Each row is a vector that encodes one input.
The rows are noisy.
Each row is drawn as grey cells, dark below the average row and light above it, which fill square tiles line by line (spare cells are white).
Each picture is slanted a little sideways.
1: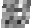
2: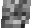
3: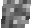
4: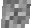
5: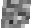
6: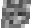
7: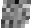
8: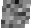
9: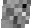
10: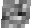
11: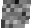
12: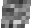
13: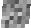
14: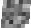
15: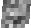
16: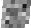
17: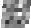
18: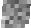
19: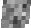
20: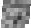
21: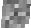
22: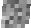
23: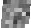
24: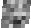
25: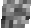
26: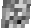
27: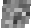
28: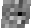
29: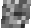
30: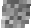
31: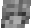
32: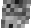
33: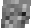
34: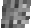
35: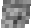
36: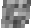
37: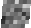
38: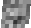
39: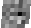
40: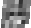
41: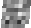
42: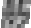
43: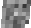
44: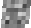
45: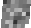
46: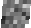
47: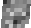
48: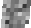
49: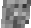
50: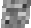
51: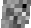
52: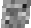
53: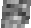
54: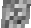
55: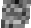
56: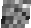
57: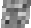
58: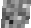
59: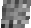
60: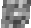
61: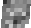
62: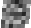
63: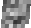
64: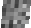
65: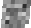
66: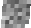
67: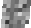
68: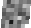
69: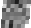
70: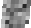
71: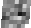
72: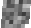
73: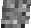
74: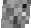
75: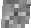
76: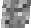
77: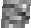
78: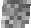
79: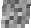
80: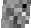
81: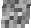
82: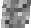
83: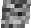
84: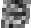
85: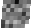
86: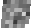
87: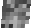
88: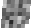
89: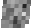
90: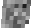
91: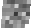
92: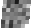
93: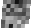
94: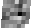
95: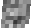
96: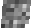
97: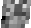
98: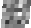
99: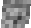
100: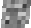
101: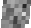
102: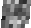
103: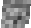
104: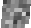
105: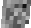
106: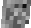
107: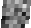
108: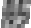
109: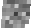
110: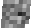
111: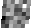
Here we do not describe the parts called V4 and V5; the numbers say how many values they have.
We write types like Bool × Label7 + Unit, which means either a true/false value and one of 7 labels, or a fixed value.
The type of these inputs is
Bool × Bool × Bool + (Line6 + V5) × V4.
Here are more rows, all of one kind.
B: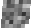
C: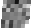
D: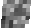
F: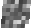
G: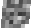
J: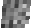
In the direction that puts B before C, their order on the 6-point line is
F, B, G, J, D, C.
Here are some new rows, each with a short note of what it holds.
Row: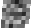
a value of V4 and a value of V5
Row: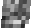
a value of V4 and a value of V5
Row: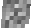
three true/false values
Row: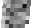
three true/false values
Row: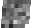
a point on a 6-point line and a value of V4
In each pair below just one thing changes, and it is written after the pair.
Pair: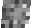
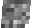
the place on the 6-point line
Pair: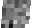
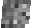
the place on the 6-point line
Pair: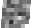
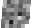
the place on the 6-point line
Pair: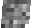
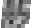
the value of V4
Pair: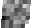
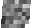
the place on the 6-point line
